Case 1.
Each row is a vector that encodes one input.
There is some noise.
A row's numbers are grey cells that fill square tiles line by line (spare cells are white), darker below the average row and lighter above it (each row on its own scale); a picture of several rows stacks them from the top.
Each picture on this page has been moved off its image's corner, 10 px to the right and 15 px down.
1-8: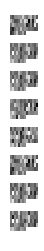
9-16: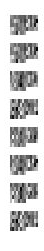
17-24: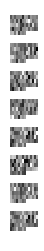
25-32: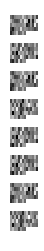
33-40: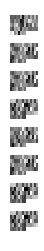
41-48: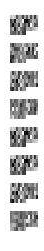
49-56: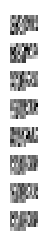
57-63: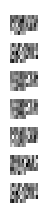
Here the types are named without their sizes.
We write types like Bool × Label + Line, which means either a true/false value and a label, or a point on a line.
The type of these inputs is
List(Line).
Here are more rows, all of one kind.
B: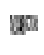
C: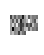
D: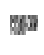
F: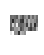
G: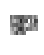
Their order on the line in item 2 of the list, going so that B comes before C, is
B, C, G, D, F.
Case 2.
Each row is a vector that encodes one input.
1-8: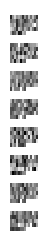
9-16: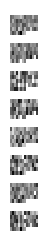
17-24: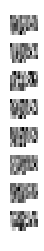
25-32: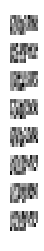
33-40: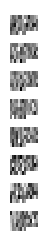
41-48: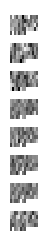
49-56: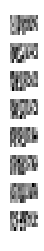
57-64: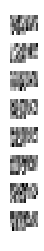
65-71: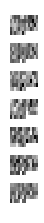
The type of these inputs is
Bool × Bool × Bool × Line10.
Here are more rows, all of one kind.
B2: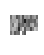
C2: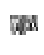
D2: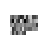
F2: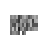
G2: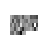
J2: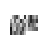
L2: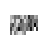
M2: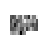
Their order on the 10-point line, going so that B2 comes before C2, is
L2, B2, F2, D2, C2, M2, G2, J2.
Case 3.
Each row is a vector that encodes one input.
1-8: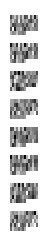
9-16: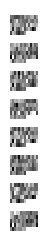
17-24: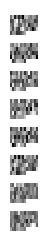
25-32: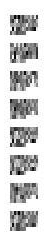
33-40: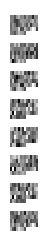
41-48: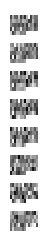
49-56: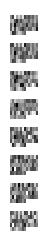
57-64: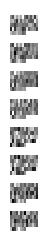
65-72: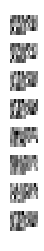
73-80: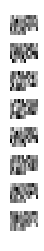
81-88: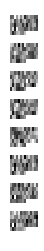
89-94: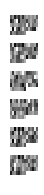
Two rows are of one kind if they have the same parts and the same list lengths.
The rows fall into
2 kinds.
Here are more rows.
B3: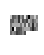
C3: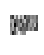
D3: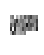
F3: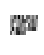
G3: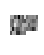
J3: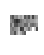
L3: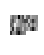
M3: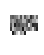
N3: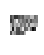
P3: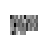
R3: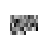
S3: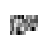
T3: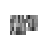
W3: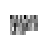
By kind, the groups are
B3, F3, G3, L3, N3, S3, T3
C3, D3, J3, M3, P3, R3, W3

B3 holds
a point on a 7-point line.
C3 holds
a node of an 8-node tree.
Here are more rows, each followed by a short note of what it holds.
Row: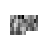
a point on a 7-point line
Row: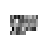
a point on a 7-point line
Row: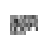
a node of an 8-node tree
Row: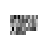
a point on a 7-point line
